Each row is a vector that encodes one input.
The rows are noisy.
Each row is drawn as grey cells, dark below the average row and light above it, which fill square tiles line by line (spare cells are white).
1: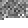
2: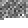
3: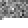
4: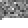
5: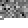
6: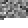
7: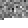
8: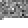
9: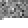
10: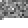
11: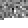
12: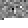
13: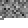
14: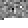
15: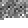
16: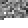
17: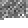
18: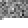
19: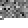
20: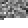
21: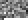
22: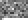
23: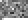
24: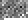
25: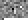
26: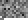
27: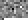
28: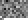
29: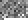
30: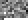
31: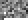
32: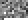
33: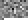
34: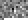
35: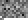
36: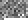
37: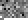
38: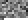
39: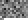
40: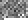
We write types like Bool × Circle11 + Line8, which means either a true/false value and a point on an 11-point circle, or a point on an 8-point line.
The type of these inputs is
Label5 × Line4.
